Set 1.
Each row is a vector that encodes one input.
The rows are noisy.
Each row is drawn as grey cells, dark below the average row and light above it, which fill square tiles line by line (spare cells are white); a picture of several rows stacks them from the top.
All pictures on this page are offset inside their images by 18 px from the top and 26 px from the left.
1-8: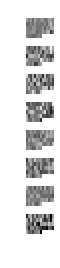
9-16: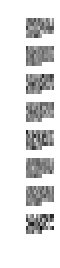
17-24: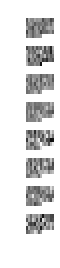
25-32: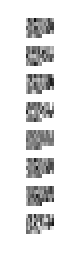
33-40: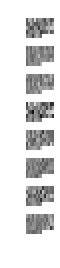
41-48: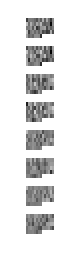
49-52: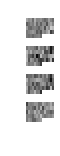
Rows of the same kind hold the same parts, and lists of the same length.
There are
2 kinds of row.
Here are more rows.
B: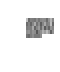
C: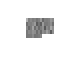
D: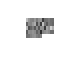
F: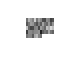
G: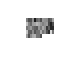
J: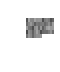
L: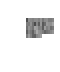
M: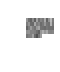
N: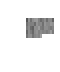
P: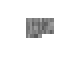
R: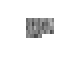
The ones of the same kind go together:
B, C, D, F, J, L, M, N, P, R
G

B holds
three true/false values.
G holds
a point on each of two 3-point lines.
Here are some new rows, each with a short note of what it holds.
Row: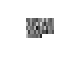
a point on each of two 3-point lines
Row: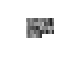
a point on each of two 3-point lines
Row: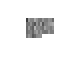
three true/false values
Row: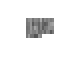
three true/false values
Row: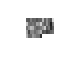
a point on each of two 3-point lines
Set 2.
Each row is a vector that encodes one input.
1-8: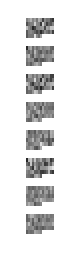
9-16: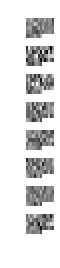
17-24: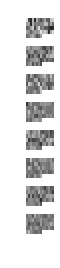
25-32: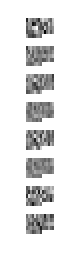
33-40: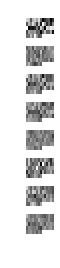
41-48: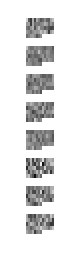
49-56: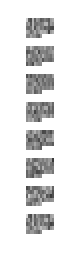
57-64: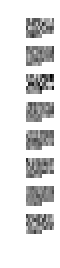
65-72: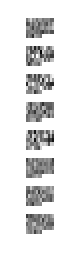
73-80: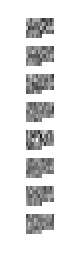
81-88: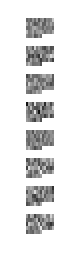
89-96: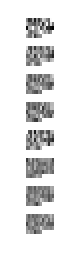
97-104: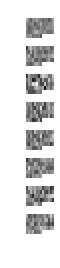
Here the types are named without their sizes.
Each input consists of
a list of points on a circle.
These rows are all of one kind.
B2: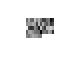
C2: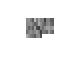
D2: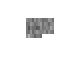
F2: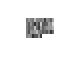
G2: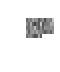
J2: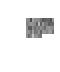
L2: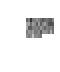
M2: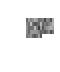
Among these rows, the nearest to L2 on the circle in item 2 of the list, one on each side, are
D2 and F2.
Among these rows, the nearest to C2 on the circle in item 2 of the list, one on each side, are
B2 and J2.
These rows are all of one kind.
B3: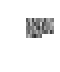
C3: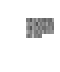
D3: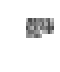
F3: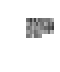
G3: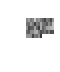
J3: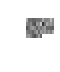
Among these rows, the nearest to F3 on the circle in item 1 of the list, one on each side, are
C3 and J3.
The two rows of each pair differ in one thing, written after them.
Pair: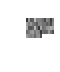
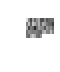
the place on the circle in item 1 of the list
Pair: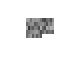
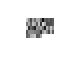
the place on the circle in item 1 of the list
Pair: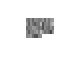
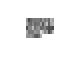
the place on the circle in item 2 of the list
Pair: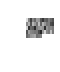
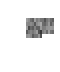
the place on the circle in item 2 of the list
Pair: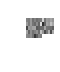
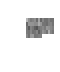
the place on the circle in item 2 of the list
